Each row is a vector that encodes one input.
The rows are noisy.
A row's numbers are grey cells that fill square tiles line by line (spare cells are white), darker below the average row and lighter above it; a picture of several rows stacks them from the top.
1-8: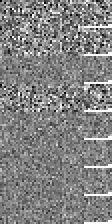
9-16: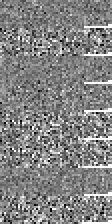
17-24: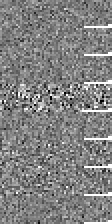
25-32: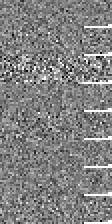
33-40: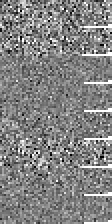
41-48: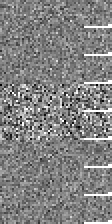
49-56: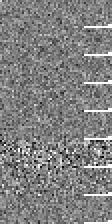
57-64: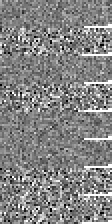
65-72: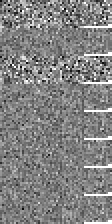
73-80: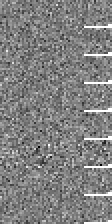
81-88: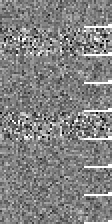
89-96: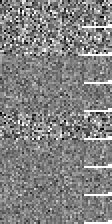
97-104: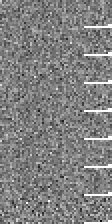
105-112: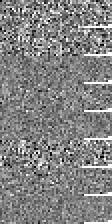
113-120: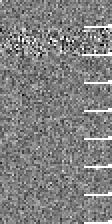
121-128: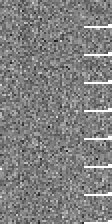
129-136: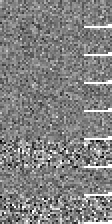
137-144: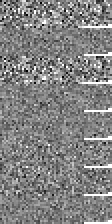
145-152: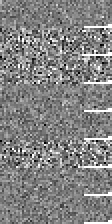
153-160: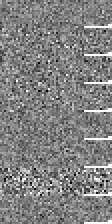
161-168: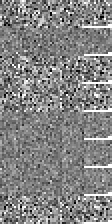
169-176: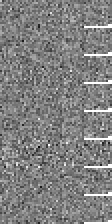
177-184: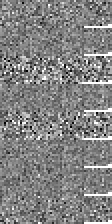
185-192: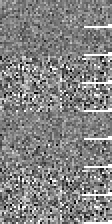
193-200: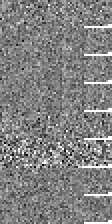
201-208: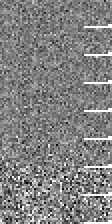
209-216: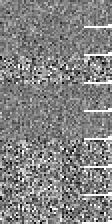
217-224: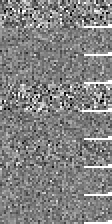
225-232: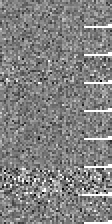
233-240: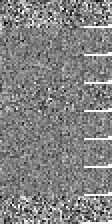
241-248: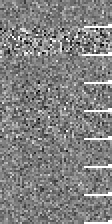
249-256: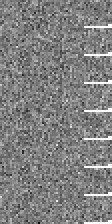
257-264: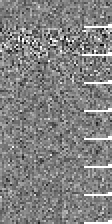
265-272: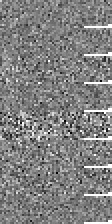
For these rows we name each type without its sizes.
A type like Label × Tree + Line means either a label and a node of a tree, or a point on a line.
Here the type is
Bool × (Line + Tree) + Label.
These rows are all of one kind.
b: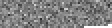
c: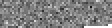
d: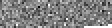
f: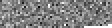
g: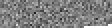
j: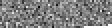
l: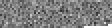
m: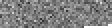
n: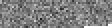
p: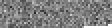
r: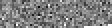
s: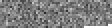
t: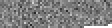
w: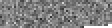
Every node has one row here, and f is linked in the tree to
n.
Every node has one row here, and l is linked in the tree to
p.
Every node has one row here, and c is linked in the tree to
w.
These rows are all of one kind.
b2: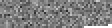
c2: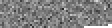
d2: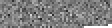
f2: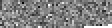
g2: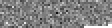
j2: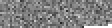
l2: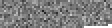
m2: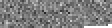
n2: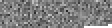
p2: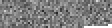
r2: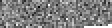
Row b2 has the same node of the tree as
l2 and p2.
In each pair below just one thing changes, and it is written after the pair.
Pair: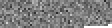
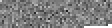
the node of the tree
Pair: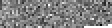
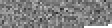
the true/false value
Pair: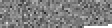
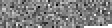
the true/false value
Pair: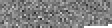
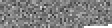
the node of the tree
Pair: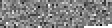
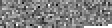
the node of the tree
